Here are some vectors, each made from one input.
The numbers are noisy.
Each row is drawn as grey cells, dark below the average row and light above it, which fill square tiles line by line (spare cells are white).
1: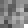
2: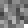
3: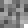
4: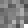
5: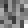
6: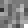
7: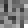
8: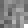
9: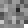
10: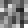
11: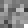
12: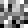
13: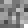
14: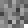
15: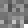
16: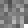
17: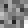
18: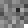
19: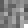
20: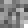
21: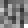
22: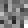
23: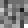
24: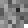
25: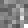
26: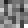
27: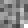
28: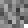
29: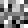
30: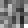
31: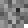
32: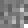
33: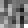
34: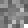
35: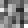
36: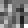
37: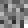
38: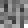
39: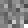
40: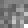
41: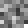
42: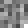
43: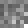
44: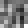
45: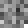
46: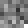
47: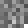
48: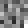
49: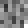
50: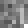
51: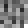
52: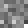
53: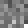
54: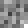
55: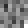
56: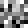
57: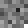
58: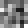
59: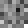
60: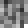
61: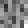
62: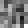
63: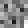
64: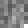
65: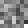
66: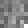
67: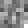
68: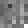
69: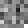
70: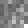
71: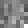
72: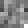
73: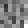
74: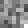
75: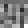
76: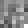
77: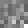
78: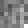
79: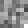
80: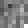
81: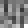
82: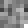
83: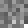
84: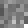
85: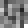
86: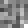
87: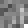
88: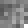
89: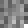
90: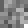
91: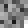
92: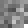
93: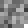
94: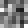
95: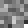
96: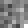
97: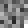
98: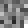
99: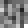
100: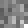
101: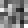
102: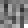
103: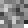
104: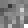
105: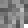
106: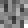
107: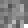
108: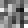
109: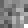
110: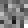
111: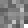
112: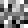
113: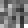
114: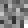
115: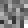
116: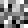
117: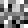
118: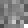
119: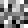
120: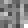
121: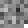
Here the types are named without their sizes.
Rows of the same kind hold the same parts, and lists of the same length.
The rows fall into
3 kinds.
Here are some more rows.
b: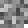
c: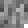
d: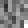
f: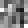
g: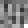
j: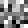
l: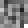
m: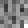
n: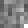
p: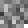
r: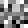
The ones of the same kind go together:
b, c, n, p
d, f, g, l, m
j, r

